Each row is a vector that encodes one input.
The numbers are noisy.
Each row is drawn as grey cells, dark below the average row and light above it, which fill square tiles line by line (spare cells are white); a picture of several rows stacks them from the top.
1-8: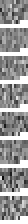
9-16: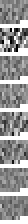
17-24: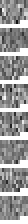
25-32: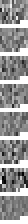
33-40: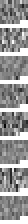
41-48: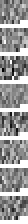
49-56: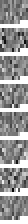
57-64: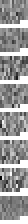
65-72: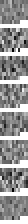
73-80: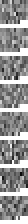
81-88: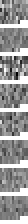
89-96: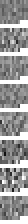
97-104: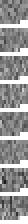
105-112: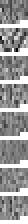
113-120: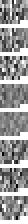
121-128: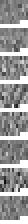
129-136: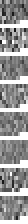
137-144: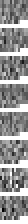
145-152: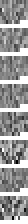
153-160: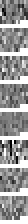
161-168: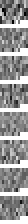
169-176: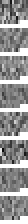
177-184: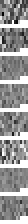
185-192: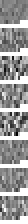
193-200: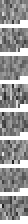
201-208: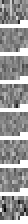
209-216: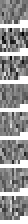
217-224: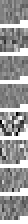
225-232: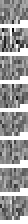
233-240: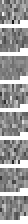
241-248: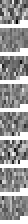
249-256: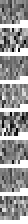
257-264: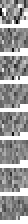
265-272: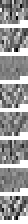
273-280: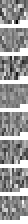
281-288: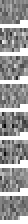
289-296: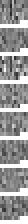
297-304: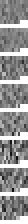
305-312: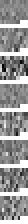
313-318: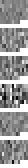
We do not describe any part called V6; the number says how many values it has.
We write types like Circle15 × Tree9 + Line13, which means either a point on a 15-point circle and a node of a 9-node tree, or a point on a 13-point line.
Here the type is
Label9 × Tree20 + V6.
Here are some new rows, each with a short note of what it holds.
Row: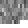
a value of V6
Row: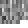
a value of V6
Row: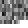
a value of V6
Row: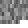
a value of V6
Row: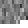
a value of V6
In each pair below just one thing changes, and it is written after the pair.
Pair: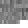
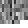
the label
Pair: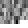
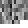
the node of the tree
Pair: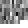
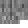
the node of the tree
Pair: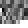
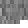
the node of the tree
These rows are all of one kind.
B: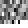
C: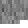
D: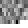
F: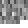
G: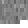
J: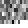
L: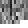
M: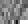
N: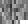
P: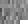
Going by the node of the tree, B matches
L and N.
